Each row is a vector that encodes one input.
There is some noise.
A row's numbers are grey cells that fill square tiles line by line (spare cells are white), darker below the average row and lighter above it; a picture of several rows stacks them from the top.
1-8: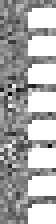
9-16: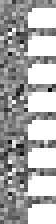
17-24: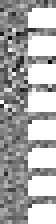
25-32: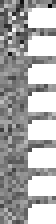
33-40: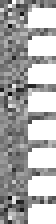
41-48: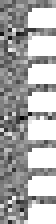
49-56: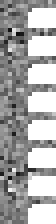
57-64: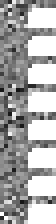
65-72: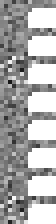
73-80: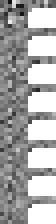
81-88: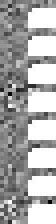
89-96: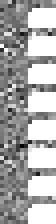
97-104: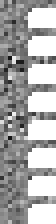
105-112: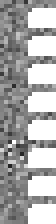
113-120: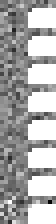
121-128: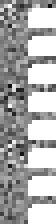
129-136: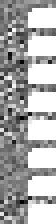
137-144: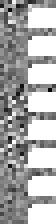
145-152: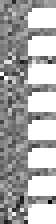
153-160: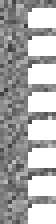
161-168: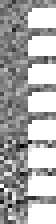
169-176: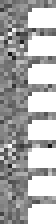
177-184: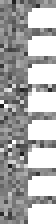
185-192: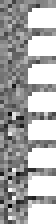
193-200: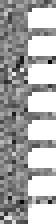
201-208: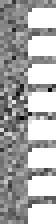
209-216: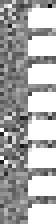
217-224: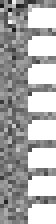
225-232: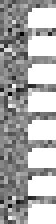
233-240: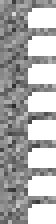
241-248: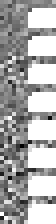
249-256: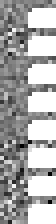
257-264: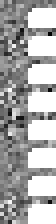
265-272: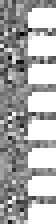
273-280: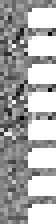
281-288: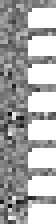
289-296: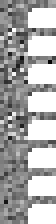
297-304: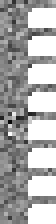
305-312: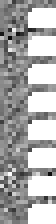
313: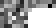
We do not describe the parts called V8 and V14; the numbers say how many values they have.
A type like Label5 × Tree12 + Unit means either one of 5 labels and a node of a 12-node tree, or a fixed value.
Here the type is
Bool × Line9 × V14 + V8.
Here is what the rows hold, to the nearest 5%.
About 70% of them hold a point on a 9-point line, a true/false value and a value of V14. The rest hold a value of V8.
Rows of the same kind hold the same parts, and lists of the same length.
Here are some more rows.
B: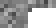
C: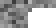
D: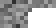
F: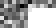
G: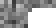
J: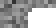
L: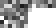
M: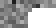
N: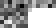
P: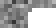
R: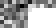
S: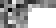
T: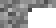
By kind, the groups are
B, C, D, G, J, M, P, T
F, L, N, R, S

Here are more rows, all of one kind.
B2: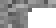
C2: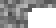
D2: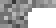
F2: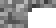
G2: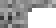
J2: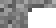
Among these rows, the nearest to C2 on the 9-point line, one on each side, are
D2 and F2.
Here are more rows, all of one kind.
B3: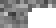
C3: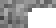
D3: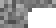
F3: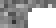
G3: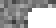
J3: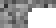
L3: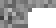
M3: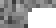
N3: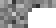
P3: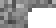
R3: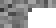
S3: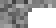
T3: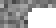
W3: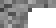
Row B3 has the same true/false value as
C3, R3 and W3.
